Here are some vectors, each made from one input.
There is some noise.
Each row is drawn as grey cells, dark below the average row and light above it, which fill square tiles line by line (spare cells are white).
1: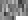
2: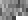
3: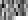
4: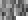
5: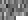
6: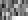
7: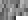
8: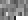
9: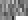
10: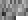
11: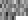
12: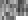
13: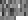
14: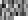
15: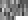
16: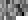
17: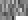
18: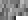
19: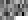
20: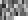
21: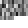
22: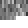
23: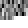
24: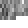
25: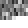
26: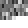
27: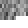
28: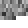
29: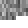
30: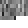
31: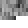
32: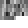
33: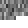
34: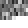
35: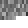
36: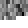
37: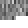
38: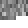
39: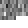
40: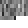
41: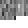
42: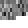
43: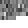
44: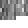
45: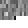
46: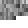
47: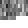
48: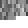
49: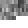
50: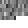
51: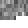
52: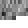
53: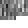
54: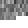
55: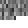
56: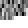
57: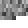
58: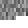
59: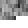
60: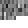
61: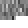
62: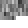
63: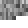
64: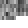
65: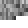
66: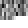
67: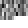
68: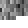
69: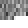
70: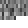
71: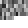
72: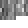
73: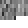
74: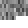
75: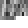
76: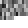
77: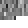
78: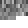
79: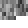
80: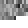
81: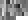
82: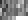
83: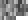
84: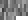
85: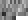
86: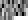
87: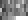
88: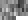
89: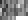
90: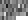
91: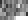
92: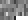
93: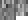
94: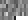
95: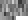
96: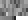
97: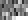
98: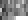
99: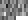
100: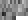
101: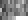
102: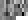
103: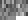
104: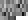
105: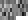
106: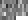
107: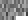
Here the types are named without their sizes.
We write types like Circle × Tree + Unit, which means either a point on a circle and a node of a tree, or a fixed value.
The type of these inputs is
(Bool × Bool × Bool × Bool + Unit) × Line.
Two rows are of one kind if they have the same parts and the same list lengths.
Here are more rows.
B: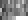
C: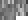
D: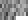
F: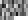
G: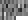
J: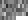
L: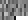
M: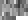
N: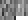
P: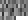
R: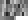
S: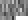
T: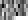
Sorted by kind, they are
B, C, D, G, J, L, M, N, P, R, S
F, T

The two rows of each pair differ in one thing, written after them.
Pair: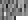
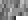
the place on the line
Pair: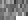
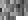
the place on the line
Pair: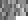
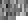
the place on the line
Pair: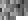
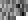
one of the four true/false values
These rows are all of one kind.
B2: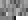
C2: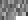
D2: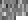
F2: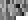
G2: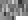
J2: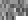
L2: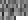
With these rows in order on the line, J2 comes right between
B2 and G2.
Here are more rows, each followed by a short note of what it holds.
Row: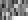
a point on a line
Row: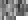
a point on a line and four true/false values
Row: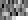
a point on a line
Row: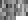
a point on a line and four true/false values
